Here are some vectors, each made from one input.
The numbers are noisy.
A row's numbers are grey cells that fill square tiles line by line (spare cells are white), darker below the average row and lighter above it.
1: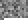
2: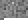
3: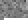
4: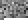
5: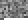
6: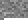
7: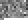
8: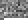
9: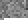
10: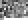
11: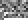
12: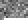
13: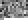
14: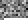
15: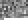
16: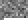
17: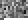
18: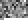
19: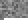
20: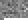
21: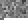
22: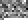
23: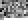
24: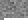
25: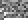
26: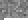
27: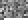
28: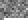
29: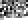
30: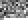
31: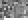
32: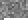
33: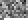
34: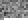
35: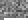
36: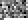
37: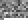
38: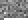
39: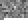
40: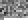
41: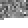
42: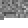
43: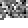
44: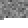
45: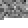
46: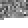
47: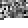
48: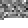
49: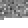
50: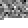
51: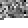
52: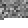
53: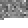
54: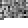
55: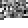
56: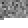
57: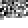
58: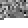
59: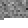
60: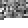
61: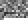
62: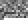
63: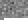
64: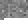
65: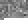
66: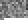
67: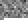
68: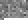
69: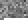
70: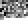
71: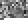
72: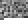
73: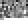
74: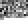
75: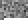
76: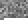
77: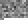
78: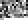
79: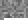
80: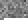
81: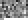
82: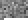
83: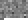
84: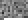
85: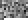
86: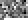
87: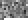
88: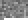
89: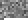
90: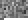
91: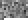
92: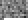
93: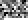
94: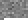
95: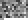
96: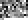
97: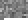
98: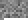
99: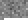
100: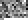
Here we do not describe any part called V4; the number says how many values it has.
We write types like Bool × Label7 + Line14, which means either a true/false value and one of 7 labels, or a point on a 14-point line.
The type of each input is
Bool × (Label5 + Line5) + V4 × V4 × V4.
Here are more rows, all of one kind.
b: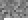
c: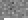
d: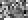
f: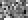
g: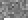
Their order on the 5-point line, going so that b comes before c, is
g, b, c, f, d.
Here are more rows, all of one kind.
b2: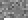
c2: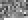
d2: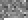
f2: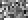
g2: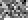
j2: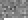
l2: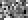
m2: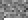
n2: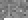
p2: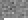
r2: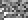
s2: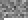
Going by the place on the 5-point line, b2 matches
n2 and p2.
